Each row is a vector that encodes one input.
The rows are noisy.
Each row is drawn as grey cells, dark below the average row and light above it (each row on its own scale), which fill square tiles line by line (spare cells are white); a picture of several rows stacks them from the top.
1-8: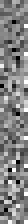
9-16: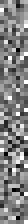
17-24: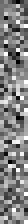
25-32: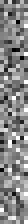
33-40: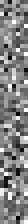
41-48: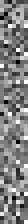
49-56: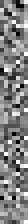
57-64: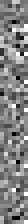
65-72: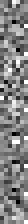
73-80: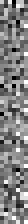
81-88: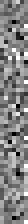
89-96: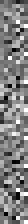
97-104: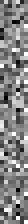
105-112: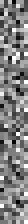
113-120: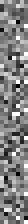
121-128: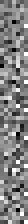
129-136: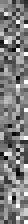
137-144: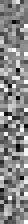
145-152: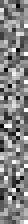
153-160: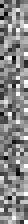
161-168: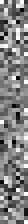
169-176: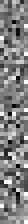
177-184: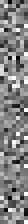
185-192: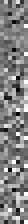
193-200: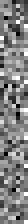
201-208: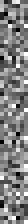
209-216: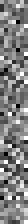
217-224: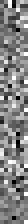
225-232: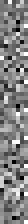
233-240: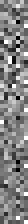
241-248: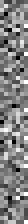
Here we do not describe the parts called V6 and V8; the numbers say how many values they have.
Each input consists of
a point on a 5-point line and a value of V6, together with either a point on a 5-point circle and a true/false value, or a value of V8.
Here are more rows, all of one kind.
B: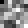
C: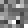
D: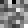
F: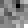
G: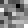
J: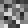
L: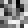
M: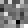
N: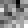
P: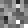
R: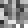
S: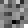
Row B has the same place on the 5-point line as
F, M and N.
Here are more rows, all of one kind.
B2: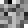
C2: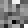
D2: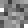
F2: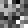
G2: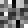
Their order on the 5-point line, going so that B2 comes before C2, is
F2, G2, D2, B2, C2.
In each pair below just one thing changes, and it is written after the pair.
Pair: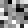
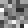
the true/false value
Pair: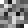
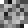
the place on the 5-point circle
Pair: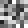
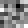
the place on the 5-point line
